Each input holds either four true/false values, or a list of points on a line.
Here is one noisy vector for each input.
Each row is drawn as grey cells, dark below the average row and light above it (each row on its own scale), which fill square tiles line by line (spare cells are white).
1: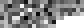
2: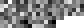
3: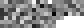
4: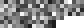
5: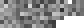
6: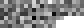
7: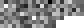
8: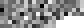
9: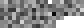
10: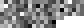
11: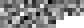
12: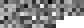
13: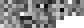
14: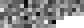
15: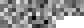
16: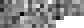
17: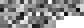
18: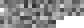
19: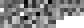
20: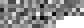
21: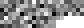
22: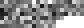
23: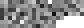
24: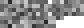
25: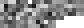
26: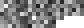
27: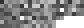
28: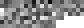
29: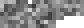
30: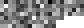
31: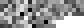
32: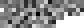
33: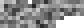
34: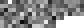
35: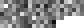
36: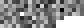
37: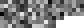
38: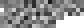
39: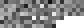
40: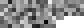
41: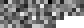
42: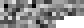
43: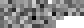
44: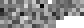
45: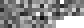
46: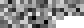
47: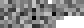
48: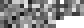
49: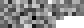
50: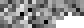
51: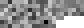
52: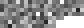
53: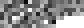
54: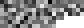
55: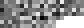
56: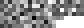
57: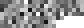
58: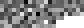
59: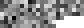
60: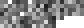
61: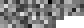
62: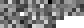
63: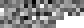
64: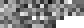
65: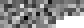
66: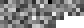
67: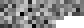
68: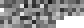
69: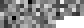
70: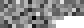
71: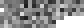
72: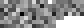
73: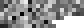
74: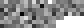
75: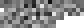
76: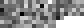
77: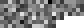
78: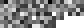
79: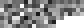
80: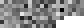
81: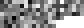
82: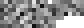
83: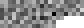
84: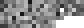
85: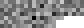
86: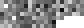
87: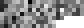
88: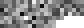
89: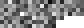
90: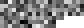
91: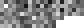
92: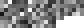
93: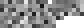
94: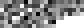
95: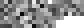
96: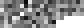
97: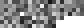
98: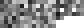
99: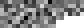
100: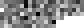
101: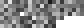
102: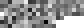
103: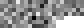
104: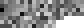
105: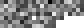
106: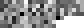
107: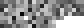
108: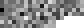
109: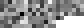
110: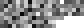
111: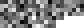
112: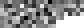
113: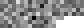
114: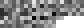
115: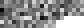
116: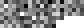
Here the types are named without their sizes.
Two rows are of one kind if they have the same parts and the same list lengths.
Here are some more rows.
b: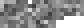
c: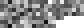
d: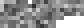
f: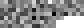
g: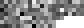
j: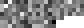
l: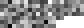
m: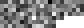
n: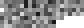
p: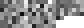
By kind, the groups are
b, d
c, f, g, l, p
j, m
n

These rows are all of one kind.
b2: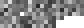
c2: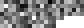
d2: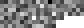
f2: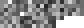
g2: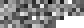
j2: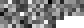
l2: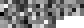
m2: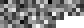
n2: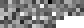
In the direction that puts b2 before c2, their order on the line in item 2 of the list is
b2, n2, l2, c2, d2, j2, f2, g2, m2.
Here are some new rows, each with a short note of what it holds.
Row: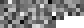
a list of two items
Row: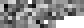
the empty list
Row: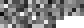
a list of two items
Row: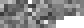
the empty list
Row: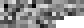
the empty list
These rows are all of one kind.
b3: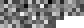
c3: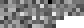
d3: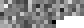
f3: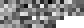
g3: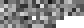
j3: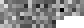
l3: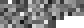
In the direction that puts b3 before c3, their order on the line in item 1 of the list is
d3, j3, f3, g3, b3, c3, l3.
